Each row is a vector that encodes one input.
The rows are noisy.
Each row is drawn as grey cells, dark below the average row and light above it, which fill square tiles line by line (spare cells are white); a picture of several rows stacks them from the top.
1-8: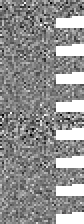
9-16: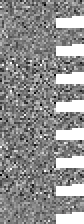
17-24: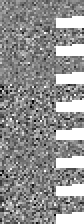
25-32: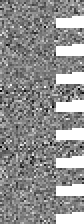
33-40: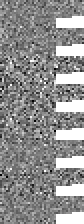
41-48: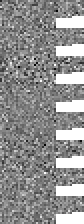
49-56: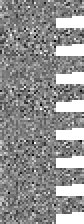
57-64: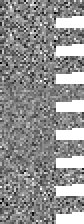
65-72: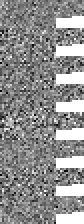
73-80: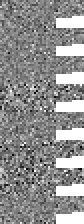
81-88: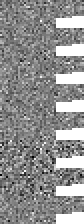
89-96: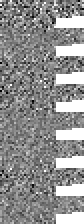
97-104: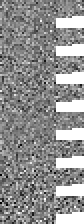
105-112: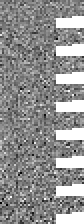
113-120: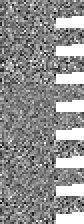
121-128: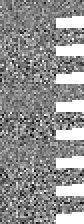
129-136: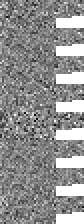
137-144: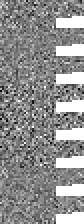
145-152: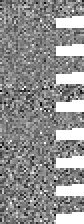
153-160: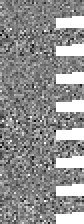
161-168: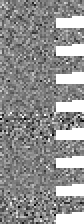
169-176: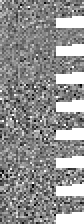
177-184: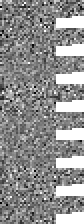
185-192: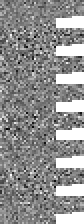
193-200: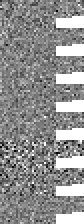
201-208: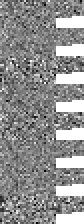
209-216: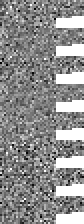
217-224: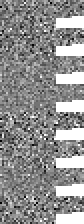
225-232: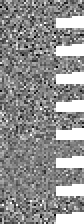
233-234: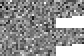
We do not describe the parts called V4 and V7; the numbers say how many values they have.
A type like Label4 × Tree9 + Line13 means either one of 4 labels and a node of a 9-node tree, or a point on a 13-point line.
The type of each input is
Line6 × Line8 × V4 × V7 + Line10.
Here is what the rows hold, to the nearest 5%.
About 60% of them hold a point on a 6-point line, a point on an 8-point line, a value of V4 and a value of V7. The rest hold a point on a 10-point line.
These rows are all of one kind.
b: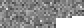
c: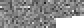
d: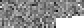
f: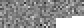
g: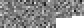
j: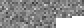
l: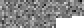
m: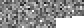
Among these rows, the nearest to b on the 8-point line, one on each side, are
f and m.
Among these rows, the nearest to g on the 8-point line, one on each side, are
d and f.
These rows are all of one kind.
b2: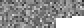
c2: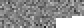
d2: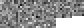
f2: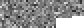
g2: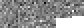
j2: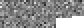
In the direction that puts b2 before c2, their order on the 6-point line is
b2, f2, c2, j2, d2, g2.
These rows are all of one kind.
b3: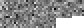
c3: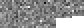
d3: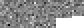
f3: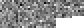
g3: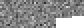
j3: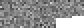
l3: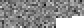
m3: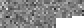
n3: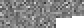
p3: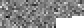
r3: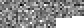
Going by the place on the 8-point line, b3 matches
g3, j3, n3 and r3.
